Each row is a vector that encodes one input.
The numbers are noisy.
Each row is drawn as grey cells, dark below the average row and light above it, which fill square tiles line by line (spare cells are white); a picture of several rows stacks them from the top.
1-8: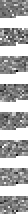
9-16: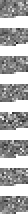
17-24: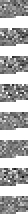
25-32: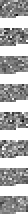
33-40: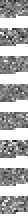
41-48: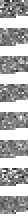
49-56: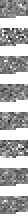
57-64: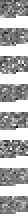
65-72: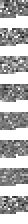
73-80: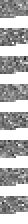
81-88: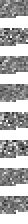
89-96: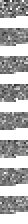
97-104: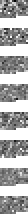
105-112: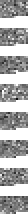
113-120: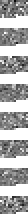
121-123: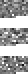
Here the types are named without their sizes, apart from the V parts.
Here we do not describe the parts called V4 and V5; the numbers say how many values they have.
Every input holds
either a point on a line, a true/false value and a value of V5, or a value of V4.
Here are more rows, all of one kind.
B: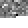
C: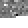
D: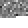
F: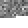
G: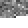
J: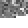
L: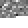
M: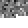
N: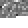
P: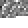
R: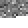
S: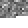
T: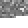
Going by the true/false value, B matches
C, R and T.
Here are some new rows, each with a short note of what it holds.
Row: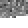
a point on a line, a true/false value and a value of V5
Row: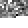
a value of V4
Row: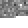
a point on a line, a true/false value and a value of V5
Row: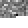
a point on a line, a true/false value and a value of V5
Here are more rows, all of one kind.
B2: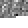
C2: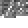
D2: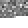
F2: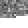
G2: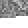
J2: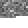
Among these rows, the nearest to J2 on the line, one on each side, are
B2 and D2.
